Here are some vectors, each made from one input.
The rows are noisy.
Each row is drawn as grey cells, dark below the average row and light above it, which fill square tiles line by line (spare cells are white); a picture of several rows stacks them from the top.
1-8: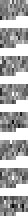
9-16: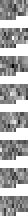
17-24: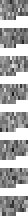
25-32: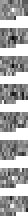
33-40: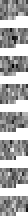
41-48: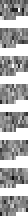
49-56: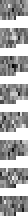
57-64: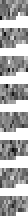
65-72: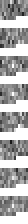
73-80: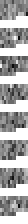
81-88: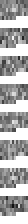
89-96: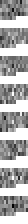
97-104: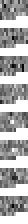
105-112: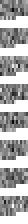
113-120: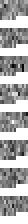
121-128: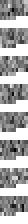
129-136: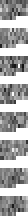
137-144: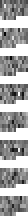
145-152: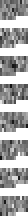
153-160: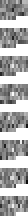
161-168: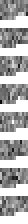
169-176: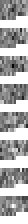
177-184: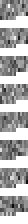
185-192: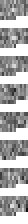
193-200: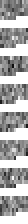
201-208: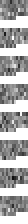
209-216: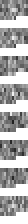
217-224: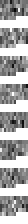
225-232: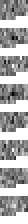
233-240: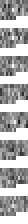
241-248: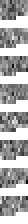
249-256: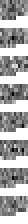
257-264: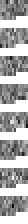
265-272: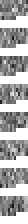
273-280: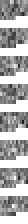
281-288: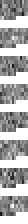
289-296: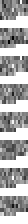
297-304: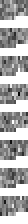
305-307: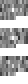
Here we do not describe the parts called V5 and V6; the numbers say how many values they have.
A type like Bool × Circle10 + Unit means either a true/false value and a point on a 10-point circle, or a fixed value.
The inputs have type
Bool × Label8 × (Line8 + V5) × V6.
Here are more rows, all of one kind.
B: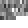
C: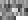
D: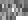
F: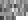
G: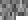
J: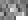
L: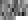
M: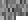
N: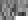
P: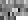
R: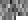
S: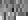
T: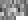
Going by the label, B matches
G, L and N.
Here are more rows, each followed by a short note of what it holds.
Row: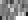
one of 8 labels, a true/false value, a value of V5 and a value of V6
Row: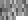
one of 8 labels, a true/false value, a value of V5 and a value of V6
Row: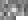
one of 8 labels, a point on an 8-point line, a true/false value and a value of V6
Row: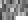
one of 8 labels, a true/false value, a value of V5 and a value of V6
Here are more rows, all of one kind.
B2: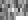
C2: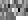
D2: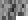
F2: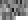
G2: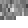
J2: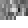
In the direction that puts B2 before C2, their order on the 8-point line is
J2, G2, F2, B2, D2, C2.
